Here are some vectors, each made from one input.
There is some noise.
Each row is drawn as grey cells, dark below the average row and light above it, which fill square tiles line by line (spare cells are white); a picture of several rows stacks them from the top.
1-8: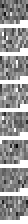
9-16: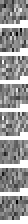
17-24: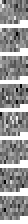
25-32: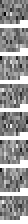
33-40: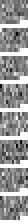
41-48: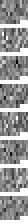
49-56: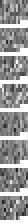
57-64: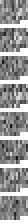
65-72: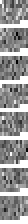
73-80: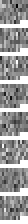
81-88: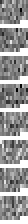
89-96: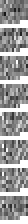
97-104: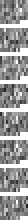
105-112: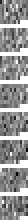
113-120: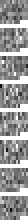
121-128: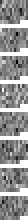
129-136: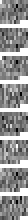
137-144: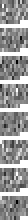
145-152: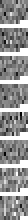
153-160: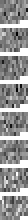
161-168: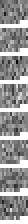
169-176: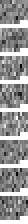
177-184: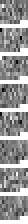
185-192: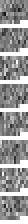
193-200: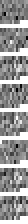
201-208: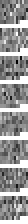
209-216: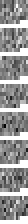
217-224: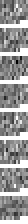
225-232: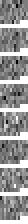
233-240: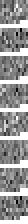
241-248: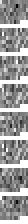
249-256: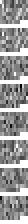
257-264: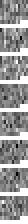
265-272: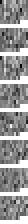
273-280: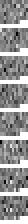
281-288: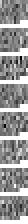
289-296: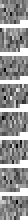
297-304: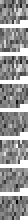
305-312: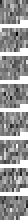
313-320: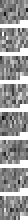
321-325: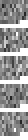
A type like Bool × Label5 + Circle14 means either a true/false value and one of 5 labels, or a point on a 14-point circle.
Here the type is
Line10 × List2(Line9).
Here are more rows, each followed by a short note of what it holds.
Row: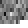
a point on a 10-point line, together with a list of two items
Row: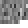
a point on a 10-point line, together with a list of one item
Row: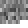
a point on a 10-point line, together with a list of two items
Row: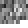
a point on a 10-point line, together with the empty list
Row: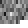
a point on a 10-point line, together with a list of two items
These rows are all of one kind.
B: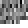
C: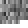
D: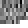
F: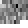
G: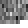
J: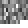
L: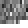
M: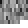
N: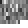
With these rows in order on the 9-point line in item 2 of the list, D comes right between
F and G.
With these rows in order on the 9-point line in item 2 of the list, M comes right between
B and G.
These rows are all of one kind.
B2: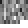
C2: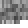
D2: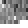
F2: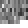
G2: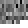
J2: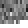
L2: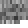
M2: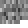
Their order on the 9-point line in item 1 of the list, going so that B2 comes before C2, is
B2, D2, F2, J2, M2, G2, L2, C2.
